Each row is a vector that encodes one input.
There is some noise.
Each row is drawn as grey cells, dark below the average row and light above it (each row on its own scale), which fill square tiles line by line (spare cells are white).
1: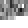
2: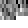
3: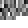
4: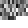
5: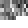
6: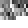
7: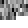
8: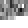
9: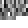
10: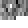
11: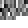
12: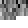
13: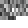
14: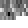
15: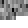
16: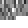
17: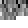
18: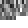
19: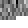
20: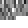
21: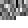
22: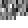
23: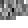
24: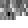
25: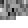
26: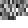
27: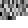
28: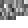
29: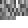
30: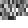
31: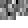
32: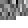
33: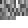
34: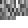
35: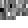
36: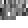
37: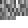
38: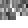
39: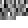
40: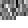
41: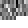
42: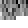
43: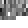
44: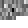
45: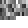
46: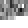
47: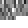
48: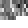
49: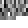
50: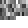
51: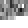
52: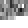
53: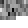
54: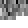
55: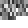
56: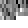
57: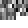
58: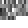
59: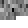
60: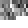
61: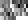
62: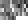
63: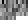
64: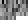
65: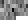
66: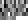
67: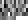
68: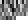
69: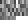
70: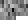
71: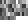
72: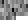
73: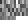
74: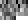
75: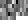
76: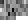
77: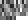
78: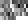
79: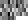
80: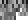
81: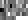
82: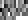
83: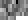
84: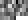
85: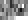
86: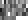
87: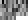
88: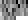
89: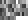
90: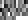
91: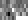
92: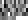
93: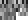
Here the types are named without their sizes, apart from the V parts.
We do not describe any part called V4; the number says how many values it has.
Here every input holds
a list of items, each a true/false value and a value of V4.
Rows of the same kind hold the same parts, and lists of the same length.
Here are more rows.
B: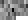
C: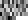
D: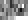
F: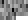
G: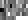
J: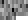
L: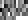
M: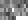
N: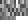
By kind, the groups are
B, C, F, J, M
D
G, L, N

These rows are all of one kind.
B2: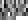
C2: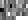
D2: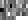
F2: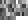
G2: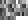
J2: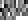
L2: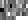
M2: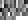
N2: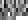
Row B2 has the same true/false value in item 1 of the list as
J2, M2 and N2.
